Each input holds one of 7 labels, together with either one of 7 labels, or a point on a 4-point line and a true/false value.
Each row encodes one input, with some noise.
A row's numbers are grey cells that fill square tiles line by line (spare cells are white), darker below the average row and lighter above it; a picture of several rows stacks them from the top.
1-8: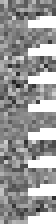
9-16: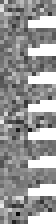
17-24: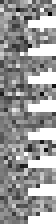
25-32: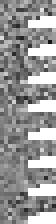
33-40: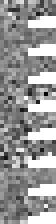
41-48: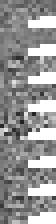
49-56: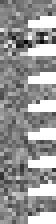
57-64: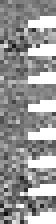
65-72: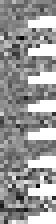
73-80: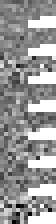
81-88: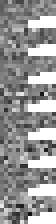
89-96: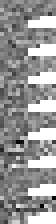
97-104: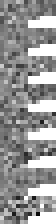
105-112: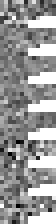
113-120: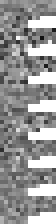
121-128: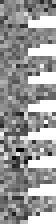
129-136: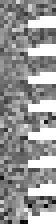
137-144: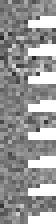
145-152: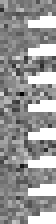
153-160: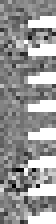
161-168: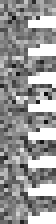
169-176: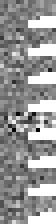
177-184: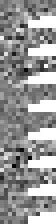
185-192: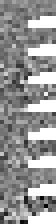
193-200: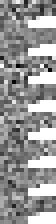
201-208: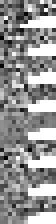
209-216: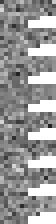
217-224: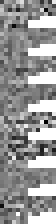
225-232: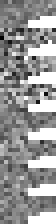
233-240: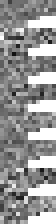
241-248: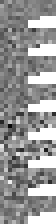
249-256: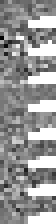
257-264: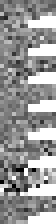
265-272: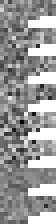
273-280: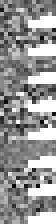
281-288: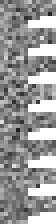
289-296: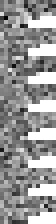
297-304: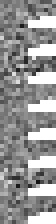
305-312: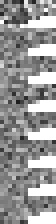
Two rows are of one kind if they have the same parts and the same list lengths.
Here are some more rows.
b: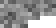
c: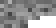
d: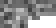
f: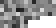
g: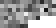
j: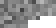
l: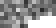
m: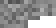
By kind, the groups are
b, g, m
c, d, f, j, l

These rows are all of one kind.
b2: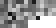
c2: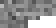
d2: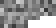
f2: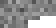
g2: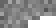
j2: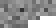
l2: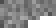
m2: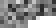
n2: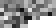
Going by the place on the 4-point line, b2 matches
f2, m2 and n2.
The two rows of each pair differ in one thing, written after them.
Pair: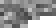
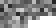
the true/false value
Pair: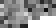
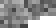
the true/false value
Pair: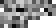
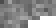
the label
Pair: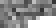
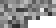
the label
